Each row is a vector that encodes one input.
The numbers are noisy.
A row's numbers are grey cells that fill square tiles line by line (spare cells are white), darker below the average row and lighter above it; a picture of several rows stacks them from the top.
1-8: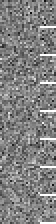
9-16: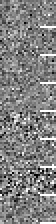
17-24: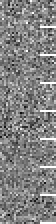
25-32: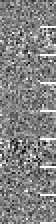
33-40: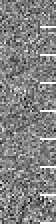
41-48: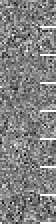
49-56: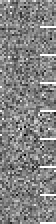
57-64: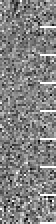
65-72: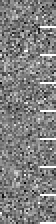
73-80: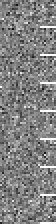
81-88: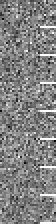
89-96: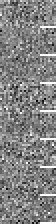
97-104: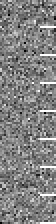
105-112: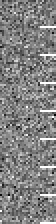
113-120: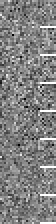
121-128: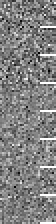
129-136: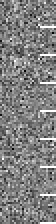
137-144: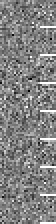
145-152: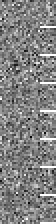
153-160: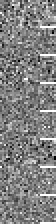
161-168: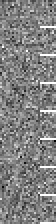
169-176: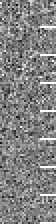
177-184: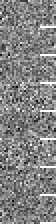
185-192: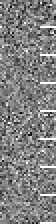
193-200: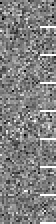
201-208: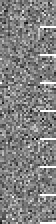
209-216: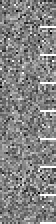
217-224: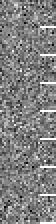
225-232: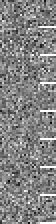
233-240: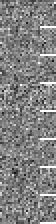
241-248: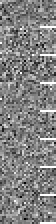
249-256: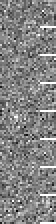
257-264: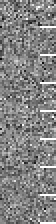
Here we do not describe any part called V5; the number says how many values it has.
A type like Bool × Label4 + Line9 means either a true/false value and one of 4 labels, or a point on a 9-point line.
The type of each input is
Label8 × Label8 × (Label8 + Line6) × (Line8 + V5).
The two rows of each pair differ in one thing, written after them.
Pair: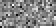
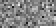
one of the two labels
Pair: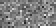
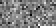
one of the two labels
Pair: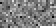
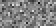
the value of V5
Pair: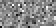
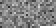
the value of V5
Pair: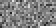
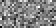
one of the two labels
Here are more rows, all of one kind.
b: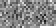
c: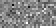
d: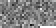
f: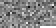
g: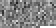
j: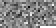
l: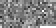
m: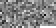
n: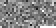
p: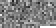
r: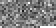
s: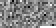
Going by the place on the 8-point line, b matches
l and m.
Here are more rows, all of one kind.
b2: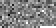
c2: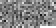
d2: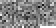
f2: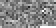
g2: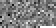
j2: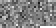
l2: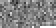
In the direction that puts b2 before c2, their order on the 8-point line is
g2, b2, f2, c2, d2, l2, j2.
